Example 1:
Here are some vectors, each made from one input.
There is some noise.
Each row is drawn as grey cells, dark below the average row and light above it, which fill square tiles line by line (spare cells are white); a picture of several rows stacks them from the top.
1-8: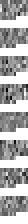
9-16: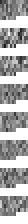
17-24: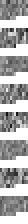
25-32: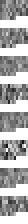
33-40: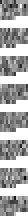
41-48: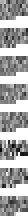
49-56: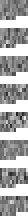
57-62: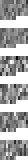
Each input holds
a point on an 8-point circle.
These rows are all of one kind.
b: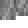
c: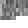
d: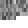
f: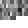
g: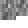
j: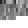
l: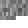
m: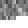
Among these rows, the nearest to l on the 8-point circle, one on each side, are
c and f.
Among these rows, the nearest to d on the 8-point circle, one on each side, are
g and m.
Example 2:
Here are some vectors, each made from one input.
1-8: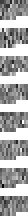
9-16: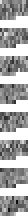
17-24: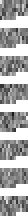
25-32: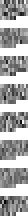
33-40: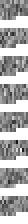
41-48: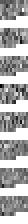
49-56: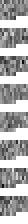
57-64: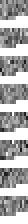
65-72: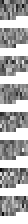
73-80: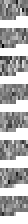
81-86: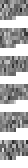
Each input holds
a node of a 9-node tree.
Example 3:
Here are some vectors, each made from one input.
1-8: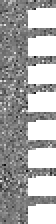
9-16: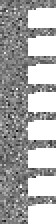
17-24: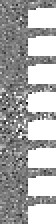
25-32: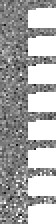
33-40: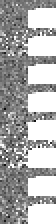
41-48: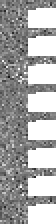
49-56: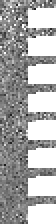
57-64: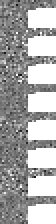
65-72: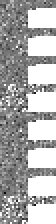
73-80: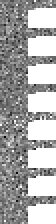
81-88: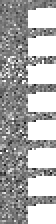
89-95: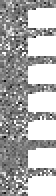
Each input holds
a point on a 10-point line.
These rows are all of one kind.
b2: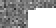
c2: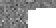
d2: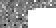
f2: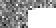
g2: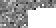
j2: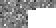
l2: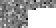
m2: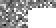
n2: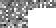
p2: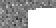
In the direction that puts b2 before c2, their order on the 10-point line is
p2, n2, d2, b2, f2, m2, c2, g2, j2, l2.
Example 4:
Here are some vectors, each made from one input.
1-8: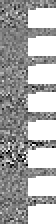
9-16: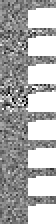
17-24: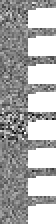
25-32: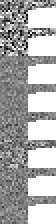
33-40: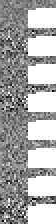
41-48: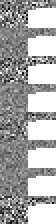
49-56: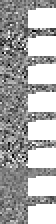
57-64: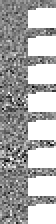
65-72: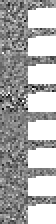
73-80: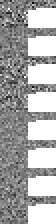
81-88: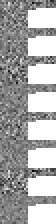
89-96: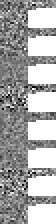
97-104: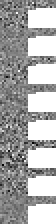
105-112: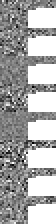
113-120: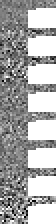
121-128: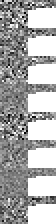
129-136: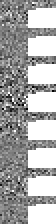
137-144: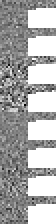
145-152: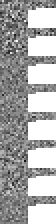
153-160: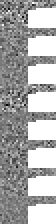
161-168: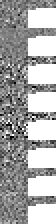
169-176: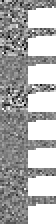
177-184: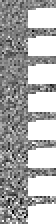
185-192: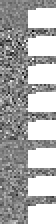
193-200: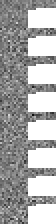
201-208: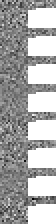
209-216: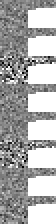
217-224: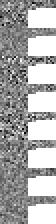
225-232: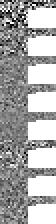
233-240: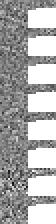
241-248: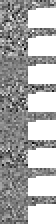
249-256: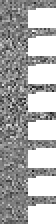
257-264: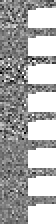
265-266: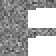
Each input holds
a point on a 13-point line.
